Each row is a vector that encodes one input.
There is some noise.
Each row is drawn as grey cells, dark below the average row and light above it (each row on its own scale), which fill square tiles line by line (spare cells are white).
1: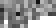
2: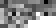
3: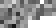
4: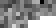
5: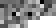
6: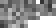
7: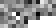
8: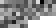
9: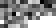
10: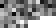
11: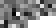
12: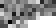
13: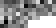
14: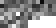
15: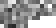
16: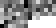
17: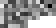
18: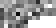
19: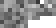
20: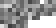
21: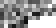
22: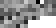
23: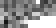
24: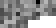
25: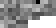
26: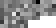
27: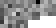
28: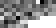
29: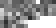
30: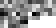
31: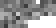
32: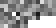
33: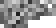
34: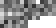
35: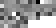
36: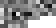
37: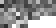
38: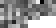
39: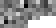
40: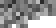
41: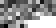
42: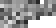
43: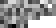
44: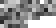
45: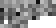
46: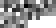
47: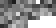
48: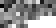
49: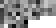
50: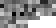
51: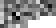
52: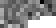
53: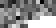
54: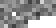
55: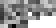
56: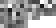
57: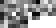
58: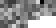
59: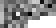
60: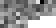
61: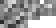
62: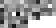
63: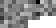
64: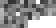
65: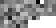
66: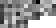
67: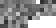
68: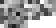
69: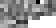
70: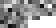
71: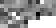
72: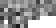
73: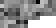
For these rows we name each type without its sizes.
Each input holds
a node of a tree and a true/false value.
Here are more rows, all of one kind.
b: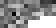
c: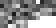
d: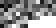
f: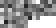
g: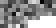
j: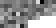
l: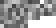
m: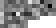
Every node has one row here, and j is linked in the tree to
d, f and l.
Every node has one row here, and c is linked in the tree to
b and d.
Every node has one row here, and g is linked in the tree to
d and m.
